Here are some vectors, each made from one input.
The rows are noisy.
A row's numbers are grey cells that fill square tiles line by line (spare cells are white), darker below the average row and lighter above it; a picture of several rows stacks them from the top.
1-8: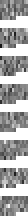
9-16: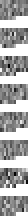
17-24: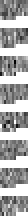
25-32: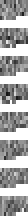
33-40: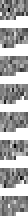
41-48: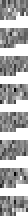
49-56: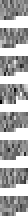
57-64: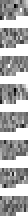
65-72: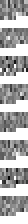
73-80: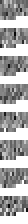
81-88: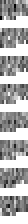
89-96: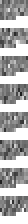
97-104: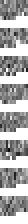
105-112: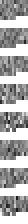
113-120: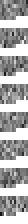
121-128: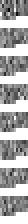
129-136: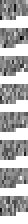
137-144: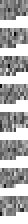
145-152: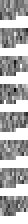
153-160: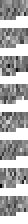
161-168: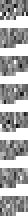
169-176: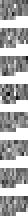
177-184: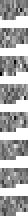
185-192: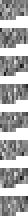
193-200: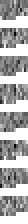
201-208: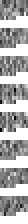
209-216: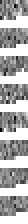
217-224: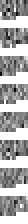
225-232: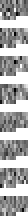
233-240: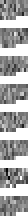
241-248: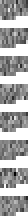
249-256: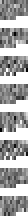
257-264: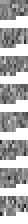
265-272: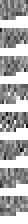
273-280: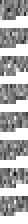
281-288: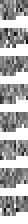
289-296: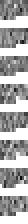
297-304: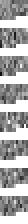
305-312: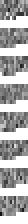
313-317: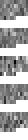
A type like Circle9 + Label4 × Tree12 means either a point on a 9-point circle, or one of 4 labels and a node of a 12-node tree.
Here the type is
(Bool × Bool × Bool × Bool × Bool + Line5) × Line5.
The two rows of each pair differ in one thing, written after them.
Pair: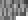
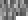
one of the five true/false values
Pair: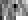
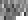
the place on the 5-point line
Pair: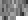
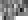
the place on the 5-point line
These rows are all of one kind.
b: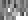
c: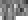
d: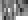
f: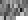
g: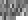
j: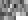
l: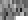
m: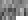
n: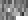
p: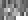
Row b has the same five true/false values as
d, n and p.
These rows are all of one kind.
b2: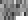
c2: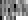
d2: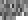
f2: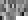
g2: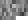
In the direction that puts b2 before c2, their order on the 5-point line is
b2, d2, g2, f2, c2.
